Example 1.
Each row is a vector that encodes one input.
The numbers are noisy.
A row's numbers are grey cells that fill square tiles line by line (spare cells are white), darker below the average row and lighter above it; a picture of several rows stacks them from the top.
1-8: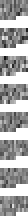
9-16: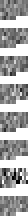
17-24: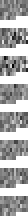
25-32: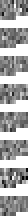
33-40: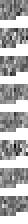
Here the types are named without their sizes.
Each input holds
either a point on a circle, or a point on a line.
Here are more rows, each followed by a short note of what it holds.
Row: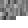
a point on a circle
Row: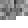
a point on a circle
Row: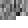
a point on a circle
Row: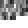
a point on a circle
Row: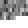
a point on a line
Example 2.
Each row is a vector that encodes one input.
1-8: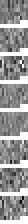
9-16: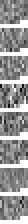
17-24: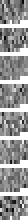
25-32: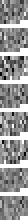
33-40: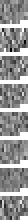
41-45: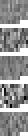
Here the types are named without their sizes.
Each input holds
a point on a circle and a true/false value.
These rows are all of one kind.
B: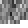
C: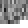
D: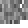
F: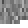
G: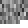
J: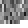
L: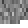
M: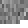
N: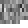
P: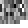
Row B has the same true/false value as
F, J and L.
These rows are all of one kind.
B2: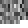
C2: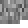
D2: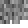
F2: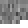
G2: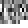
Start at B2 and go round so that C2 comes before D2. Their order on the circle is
B2, F2, C2, D2, G2.
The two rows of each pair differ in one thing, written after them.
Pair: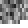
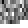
the place on the circle
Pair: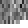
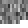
the place on the circle
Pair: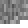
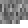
the place on the circle
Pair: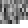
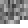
the true/false value
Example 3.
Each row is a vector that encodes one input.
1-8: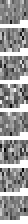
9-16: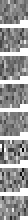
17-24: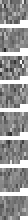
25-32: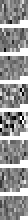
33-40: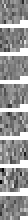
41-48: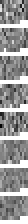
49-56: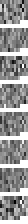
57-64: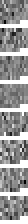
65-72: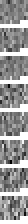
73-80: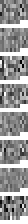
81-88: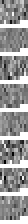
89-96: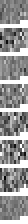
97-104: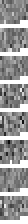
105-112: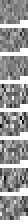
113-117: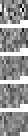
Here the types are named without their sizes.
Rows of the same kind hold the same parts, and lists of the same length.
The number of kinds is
2.
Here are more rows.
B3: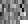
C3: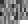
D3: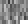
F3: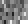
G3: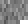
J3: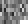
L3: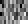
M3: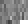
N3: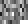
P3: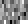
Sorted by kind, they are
B3, D3, F3, G3, J3, M3, N3, P3
C3, L3

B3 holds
a point on a circle and a true/false value.
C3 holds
a fixed value.
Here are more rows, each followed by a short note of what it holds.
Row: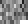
a point on a circle and a true/false value
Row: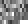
a point on a circle and a true/false value
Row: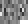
a point on a circle and a true/false value
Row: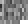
a point on a circle and a true/false value
